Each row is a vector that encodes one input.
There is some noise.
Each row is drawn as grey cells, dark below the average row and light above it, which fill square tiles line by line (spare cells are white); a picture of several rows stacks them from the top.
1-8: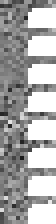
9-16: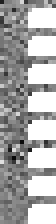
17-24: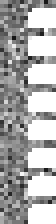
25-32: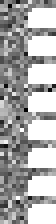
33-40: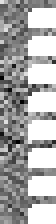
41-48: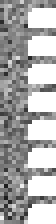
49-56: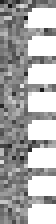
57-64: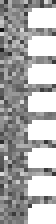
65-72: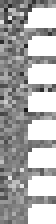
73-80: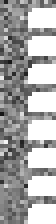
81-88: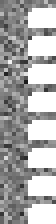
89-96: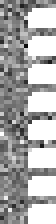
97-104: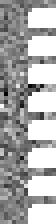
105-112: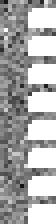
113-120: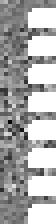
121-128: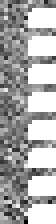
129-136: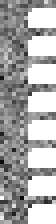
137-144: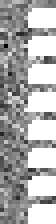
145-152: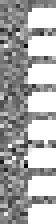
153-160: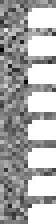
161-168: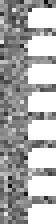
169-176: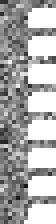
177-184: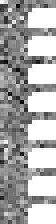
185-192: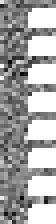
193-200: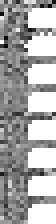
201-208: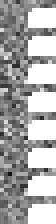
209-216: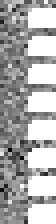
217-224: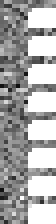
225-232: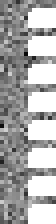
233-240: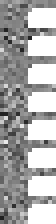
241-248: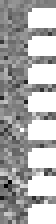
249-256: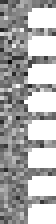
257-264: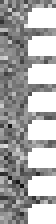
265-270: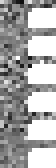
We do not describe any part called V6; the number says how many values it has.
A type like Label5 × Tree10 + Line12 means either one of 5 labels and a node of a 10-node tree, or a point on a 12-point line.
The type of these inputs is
Bool × (Circle18 + V6).
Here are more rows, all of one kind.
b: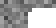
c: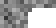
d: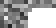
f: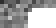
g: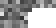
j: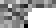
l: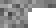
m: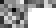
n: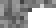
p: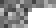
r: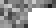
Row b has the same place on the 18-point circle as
c and d.
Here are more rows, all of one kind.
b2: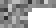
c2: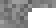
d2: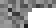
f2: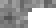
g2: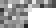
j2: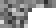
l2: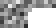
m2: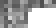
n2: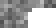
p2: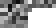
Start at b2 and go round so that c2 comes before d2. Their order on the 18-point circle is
b2, l2, n2, m2, g2, j2, p2, c2, d2, f2.
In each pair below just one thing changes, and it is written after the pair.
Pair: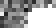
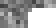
the value of V6
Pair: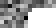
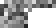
the value of V6
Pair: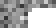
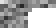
the value of V6
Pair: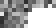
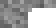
the true/false value
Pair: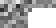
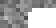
the true/false value
